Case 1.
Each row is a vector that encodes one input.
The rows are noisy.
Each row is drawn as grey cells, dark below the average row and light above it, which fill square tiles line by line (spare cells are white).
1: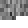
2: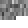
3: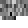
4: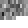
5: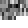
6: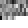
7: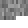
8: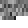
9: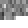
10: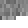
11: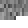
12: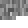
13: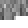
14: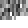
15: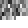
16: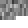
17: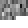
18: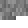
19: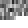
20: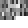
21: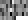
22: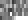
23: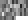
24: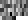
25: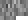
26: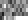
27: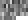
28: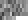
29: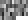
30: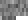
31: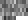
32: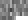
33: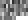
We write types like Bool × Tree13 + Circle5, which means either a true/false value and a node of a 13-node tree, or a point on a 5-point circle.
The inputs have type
Tree7.
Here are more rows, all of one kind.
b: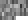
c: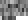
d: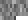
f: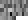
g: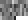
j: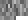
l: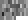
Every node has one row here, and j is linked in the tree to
d.
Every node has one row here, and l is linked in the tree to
c and g.
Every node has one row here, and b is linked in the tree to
f and g.
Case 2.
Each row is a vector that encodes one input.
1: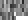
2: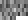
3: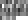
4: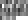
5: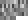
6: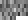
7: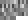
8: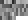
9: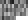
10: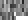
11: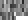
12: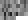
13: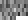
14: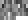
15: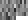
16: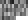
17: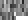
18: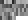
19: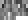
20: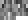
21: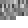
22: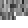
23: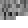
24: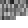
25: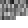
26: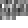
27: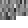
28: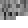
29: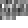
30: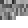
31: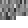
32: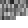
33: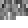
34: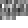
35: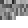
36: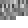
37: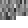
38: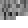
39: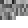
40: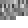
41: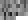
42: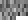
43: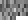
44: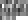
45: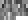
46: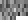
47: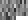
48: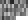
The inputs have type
Label9.
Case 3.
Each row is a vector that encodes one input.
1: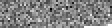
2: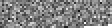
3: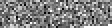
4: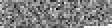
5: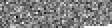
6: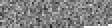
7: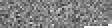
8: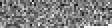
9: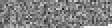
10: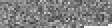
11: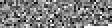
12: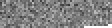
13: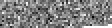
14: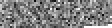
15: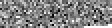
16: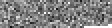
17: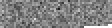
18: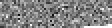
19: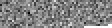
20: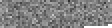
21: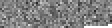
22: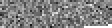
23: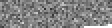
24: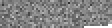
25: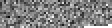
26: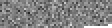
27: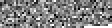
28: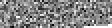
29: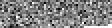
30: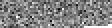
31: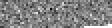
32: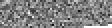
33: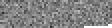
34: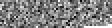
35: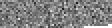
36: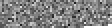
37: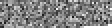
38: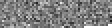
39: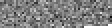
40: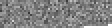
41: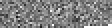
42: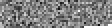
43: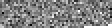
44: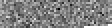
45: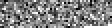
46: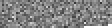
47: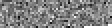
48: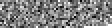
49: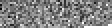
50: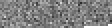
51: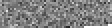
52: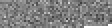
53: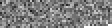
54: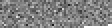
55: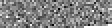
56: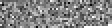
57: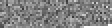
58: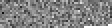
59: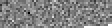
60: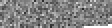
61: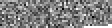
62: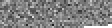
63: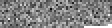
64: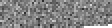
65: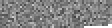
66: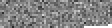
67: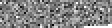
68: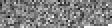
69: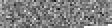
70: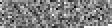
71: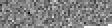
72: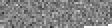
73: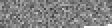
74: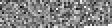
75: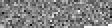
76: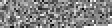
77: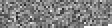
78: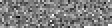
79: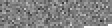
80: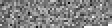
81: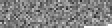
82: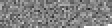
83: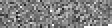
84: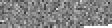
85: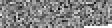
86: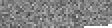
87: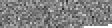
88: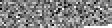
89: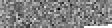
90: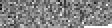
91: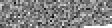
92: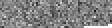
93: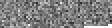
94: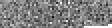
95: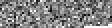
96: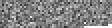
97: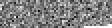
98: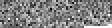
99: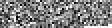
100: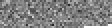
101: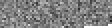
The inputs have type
Label7.
